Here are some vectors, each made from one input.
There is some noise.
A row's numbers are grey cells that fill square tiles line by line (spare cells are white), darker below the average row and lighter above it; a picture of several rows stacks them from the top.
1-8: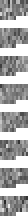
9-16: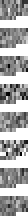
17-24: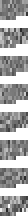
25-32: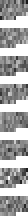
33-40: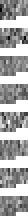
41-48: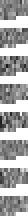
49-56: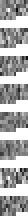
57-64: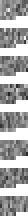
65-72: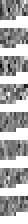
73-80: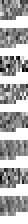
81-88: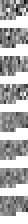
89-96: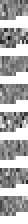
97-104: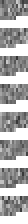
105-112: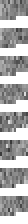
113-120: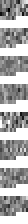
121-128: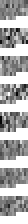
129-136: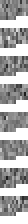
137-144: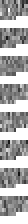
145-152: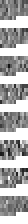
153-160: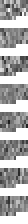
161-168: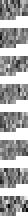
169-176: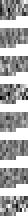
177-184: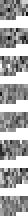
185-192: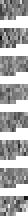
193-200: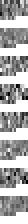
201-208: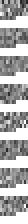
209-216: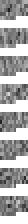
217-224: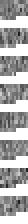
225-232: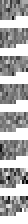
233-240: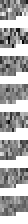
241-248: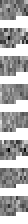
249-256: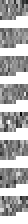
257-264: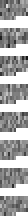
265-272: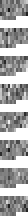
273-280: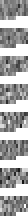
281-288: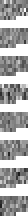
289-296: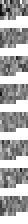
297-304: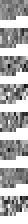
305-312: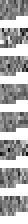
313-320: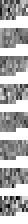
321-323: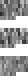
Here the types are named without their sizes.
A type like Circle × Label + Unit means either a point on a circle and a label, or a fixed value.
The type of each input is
(Circle + Tree) × Label.
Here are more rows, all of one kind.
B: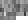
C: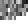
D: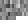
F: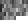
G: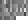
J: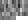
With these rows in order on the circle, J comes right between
C and F.
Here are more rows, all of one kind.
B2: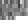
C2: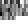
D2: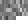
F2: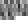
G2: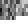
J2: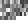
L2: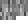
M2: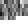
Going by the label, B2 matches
C2 and G2.
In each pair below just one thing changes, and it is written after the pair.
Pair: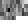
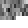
the label
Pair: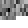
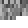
the node of the tree
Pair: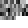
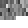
the label
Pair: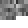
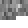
the node of the tree
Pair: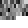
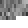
the node of the tree
